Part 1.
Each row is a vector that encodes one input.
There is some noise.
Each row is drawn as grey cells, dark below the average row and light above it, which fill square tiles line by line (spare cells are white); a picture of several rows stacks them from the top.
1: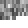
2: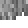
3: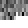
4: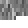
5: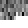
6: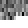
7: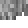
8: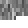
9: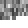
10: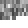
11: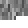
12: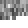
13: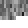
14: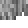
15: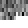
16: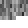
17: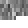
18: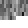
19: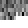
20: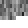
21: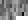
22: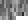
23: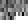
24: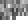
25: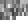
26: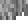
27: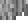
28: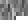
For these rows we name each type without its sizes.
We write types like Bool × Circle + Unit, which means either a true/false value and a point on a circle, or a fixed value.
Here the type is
Line.
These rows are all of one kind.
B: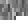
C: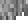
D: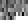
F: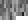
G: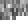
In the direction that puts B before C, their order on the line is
D, F, B, C, G.
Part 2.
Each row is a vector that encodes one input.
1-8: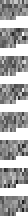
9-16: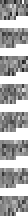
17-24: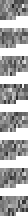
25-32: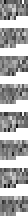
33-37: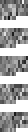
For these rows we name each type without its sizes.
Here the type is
Line.
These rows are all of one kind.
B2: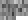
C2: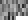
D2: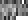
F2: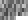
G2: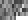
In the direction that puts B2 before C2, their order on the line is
G2, F2, B2, C2, D2.
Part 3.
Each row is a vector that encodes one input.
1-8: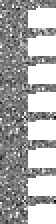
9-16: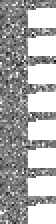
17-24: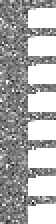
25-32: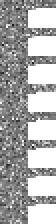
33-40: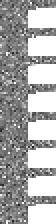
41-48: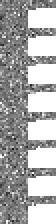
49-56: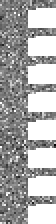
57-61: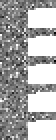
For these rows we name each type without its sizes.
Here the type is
Bool × Bool × Bool × Bool + Unit.
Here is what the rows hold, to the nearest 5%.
About 10% of them hold a fixed value. The rest hold four true/false values.
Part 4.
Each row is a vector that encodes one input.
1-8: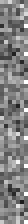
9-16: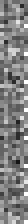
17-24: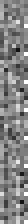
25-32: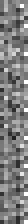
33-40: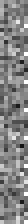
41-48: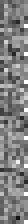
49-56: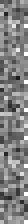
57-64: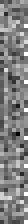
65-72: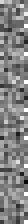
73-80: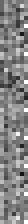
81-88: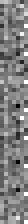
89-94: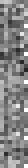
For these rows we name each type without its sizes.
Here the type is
Bool × Bool × Bool.
